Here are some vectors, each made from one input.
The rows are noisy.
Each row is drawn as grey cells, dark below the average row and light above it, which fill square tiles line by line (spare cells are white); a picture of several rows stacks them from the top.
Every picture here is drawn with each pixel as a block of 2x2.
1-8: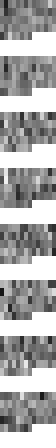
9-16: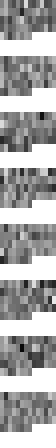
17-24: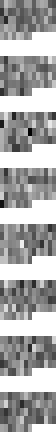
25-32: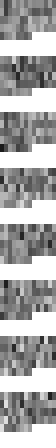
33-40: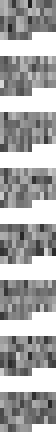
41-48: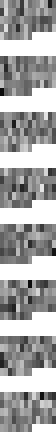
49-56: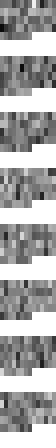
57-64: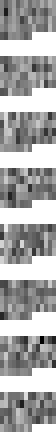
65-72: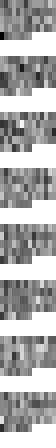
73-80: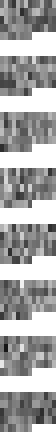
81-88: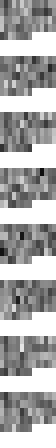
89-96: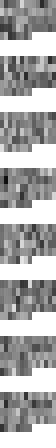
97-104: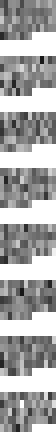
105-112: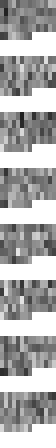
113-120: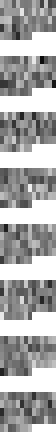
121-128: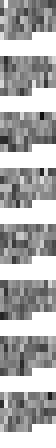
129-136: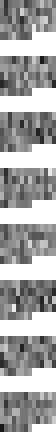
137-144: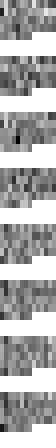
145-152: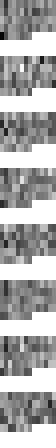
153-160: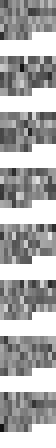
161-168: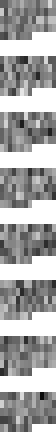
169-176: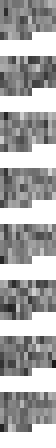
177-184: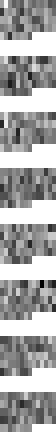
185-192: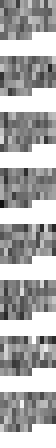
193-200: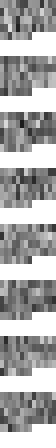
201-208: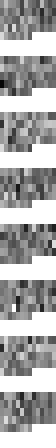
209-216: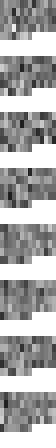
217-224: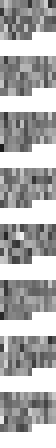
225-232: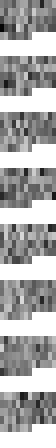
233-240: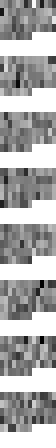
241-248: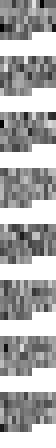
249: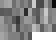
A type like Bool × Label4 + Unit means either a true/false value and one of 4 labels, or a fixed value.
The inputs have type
Bool × (Circle8 + Unit) × Circle9 + Label10 × Label10.
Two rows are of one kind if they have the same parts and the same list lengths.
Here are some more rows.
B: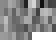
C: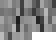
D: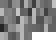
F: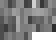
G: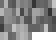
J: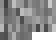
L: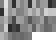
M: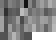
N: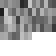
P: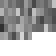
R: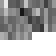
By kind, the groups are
B, C, L, N
D, F, G, P, R
J, M

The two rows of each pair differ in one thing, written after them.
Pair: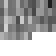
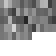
the place on the 8-point circle
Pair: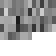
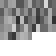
the place on the 8-point circle
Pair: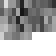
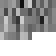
the place on the 9-point circle
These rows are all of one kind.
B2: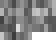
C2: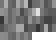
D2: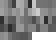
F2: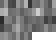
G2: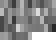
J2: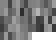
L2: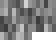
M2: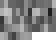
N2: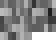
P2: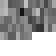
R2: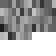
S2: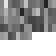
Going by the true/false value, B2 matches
D2 and G2.
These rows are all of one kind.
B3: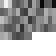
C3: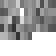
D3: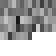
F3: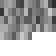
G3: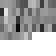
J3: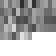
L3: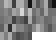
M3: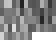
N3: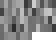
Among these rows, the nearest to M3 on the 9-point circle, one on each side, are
B3 and L3.
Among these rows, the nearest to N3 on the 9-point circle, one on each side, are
F3 and G3.
